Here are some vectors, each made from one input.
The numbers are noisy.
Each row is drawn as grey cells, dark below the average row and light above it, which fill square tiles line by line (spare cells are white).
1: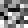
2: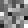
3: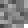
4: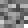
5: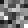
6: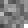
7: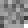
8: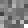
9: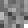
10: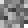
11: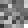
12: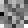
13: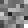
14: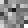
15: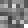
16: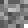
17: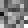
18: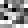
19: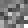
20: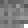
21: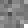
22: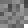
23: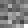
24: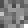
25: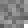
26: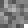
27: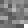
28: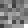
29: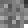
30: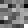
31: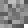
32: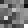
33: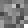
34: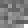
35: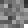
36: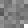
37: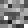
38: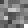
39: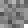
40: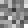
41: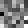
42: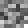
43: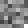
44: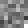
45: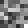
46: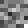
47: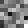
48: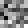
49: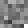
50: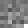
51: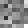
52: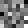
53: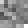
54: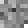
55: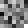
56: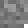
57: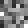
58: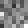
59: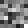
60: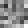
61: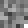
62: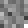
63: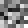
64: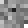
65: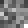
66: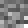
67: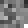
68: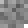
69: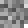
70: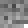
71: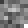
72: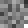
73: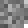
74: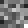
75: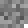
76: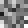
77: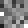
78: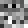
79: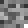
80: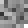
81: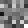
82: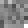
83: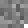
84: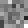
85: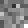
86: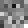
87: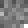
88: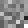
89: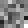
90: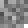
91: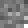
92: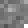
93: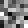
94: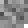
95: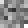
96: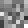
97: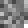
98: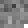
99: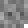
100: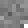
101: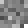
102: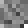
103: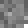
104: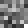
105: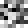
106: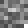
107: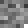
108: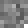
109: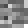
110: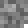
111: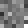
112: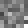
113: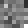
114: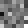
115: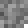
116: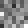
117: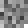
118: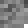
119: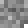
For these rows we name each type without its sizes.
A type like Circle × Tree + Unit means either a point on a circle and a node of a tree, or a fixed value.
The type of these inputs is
Bool × Bool × Bool × Bool + Line.
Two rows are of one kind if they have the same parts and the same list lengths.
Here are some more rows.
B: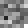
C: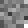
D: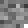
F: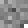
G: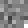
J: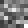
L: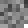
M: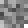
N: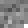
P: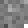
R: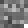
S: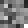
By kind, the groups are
B, C, D, J, L, N, P, R, S
F, G, M

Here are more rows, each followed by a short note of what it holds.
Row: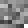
a point on a line
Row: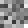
a point on a line
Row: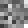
four true/false values
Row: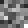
four true/false values
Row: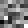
a point on a line
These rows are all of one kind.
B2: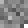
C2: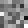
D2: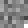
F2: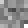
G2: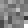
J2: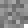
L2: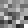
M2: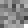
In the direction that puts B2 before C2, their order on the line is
B2, F2, L2, C2, J2, G2, M2, D2.
